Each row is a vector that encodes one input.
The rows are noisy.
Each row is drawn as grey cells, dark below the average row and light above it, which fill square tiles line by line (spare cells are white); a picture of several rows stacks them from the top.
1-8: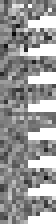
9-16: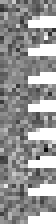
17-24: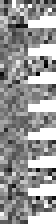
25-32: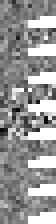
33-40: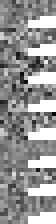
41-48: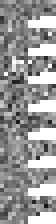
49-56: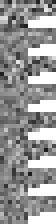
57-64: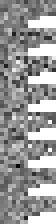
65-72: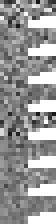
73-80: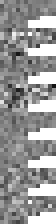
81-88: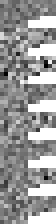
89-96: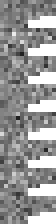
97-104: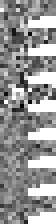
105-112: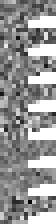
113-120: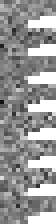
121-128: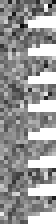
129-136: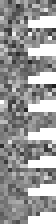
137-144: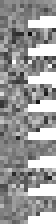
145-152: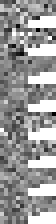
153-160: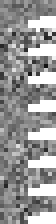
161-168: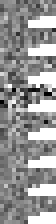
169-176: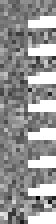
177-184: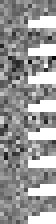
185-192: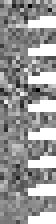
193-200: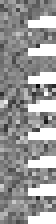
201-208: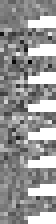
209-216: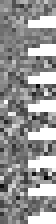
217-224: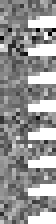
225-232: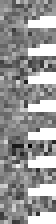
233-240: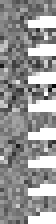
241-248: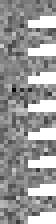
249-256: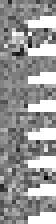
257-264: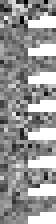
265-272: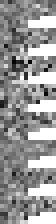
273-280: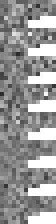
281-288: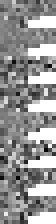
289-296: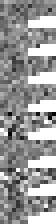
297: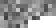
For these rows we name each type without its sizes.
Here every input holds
either a point on each of two circles, or a point on a line.
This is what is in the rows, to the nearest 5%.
About 80% of them hold a point on each of two circles. The rest hold a point on a line.
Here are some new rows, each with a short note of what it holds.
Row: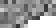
a point on each of two circles
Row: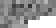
a point on each of two circles
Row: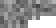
a point on each of two circles
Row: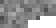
a point on each of two circles
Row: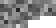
a point on each of two circles
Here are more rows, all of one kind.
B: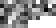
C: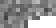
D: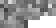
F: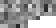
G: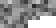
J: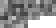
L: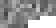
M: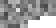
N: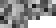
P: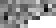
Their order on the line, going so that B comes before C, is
B, D, L, M, J, N, F, G, C, P.
